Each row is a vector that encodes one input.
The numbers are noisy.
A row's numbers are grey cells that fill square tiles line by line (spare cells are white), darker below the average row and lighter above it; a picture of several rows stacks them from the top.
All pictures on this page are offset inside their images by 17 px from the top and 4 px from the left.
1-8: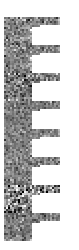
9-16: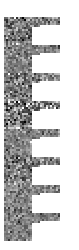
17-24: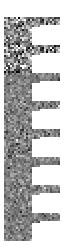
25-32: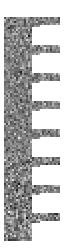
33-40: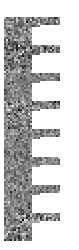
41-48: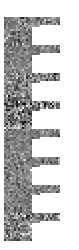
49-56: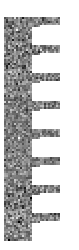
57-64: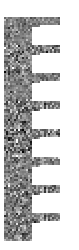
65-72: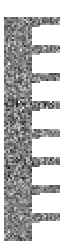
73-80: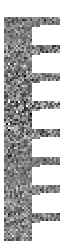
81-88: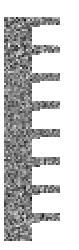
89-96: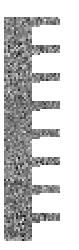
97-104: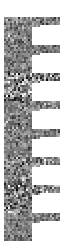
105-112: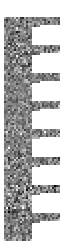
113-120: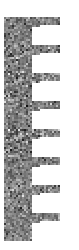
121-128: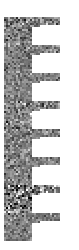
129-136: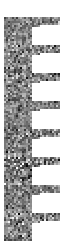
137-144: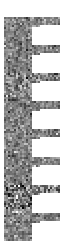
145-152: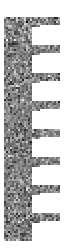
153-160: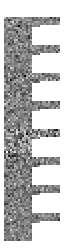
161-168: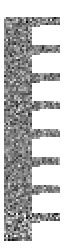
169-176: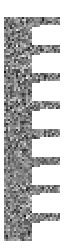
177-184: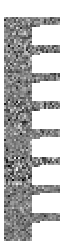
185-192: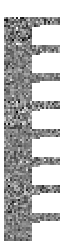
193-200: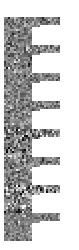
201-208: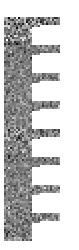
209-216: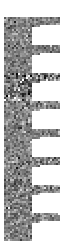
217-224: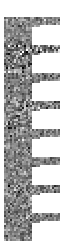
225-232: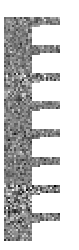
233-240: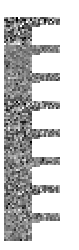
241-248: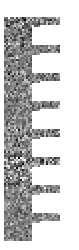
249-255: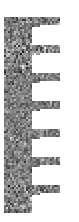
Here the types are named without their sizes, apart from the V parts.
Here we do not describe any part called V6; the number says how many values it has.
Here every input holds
a value of V6, together with a list of items, each either a point on a circle, or a point on a line.
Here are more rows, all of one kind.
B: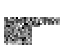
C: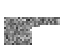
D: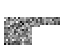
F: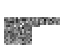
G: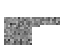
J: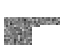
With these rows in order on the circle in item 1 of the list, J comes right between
B and D.
